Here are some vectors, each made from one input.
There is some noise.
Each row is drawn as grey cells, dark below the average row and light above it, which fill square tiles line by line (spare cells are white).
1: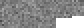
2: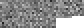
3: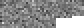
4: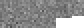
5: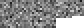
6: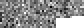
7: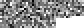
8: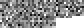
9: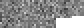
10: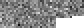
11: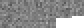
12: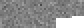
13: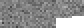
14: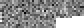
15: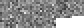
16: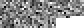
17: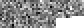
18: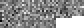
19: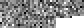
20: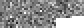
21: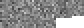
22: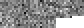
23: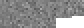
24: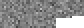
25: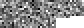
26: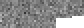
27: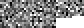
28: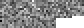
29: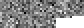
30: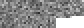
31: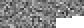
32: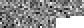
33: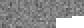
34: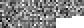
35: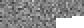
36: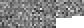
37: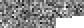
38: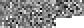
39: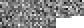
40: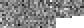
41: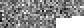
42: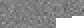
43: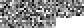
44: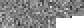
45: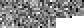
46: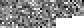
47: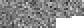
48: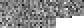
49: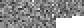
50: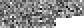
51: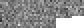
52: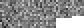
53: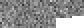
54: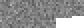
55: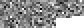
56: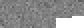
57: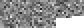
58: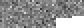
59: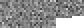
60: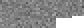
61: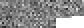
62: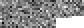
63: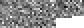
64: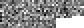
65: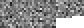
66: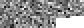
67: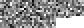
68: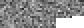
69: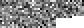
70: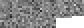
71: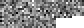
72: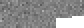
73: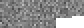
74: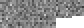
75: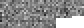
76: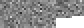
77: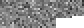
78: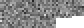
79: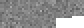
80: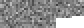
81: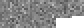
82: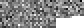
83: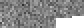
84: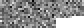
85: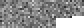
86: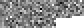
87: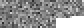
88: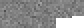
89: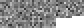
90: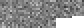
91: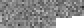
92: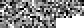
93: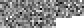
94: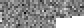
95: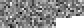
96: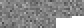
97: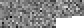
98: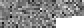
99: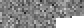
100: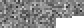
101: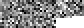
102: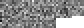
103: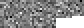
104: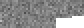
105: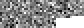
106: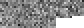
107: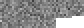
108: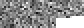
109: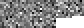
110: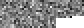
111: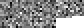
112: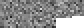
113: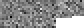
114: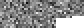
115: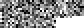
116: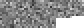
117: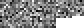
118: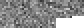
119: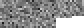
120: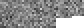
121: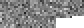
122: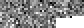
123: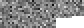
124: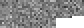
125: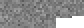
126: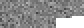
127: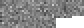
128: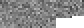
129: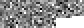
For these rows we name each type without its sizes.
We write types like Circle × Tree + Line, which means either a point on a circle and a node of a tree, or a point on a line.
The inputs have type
(Label + Tree) × Tree + Unit.
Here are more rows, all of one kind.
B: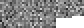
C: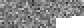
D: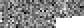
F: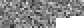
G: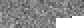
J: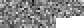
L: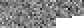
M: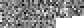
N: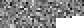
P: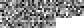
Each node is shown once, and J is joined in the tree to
D and P.
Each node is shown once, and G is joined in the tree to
B.
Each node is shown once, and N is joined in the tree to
D and L.
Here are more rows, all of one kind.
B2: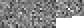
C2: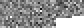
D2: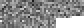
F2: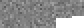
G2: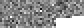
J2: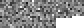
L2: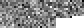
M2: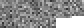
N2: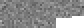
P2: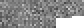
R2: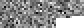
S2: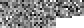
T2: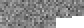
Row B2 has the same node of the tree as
C2, G2 and L2.
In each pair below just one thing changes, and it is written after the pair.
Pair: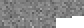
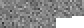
the node of the tree
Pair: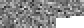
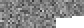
the label
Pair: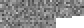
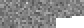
the node of the tree
